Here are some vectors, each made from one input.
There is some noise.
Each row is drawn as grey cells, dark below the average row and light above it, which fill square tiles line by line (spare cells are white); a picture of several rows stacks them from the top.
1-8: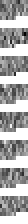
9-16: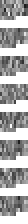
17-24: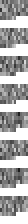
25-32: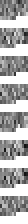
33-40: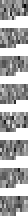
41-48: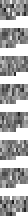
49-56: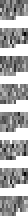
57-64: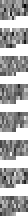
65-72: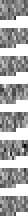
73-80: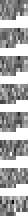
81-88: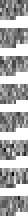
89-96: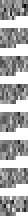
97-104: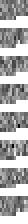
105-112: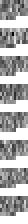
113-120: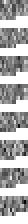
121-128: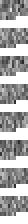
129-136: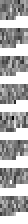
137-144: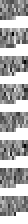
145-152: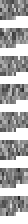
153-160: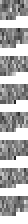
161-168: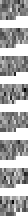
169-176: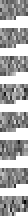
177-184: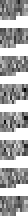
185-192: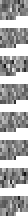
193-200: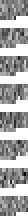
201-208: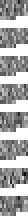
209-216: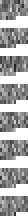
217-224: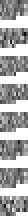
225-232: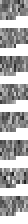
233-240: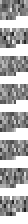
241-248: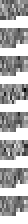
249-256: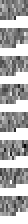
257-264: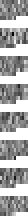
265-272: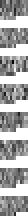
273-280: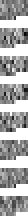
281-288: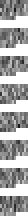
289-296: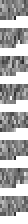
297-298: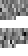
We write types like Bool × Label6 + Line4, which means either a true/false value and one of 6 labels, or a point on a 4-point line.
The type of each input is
Label11 + Line5 + Line8 + Line10.
